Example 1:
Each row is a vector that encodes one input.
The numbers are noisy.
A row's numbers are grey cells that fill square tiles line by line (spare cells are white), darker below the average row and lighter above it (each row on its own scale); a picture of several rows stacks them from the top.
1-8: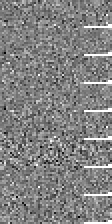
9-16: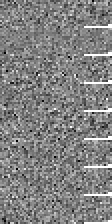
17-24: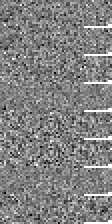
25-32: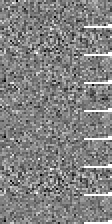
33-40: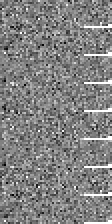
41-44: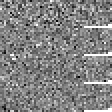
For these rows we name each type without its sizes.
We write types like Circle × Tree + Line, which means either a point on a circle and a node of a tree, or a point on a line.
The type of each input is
Tree + Unit.
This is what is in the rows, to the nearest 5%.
About 15% of them hold a fixed value. The rest hold a node of a tree.
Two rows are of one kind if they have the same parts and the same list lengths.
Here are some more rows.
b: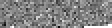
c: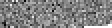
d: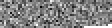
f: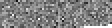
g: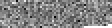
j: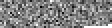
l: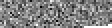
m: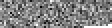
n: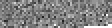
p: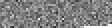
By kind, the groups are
b, c, f, g, n, p
d, j, l, m

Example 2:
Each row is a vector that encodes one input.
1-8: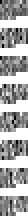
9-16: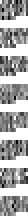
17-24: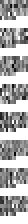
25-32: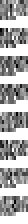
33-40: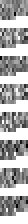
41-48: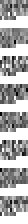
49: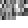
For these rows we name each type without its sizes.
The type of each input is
Circle.
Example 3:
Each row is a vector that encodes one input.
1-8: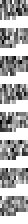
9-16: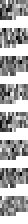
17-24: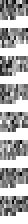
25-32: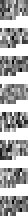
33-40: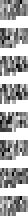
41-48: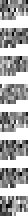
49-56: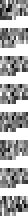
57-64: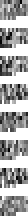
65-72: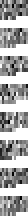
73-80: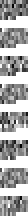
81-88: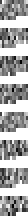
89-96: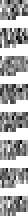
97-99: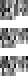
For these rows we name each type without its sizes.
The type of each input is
Circle.
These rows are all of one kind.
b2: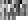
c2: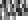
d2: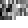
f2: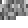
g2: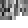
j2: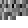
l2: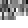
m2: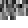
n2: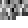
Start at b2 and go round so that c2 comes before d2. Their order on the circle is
b2, c2, j2, m2, l2, g2, d2, f2, n2.
